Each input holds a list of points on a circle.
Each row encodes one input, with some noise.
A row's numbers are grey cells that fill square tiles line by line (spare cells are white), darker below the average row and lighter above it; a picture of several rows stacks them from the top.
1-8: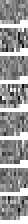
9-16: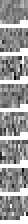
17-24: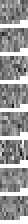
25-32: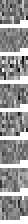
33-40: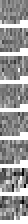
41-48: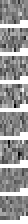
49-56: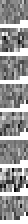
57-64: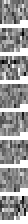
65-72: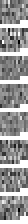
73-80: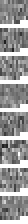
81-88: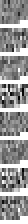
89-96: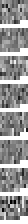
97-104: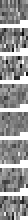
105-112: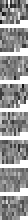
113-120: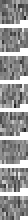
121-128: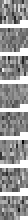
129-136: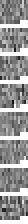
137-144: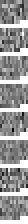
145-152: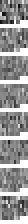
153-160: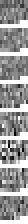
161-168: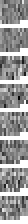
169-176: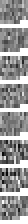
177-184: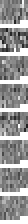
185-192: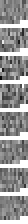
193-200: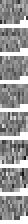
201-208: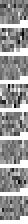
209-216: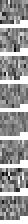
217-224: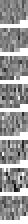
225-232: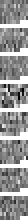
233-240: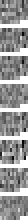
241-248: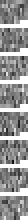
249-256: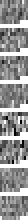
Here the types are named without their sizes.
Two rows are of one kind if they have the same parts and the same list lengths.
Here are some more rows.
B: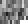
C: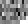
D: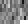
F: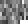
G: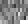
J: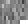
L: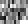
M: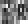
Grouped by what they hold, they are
B, G, J, L
C
D, F, M

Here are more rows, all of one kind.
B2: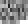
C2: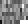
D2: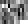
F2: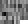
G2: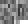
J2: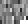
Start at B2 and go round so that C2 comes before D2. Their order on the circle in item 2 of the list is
B2, J2, C2, G2, F2, D2.
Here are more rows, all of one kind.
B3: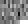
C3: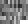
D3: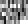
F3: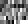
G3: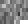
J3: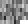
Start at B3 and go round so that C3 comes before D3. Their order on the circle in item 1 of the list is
B3, F3, J3, C3, G3, D3.
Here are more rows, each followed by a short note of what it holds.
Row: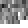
a list of one item
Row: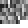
the empty list
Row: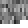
a list of two items
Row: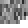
the empty list
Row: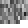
the empty list
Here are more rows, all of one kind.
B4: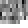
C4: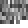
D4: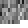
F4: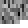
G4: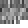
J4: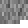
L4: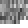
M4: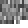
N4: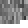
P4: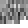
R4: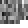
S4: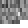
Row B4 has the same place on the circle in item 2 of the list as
C4, J4 and P4.
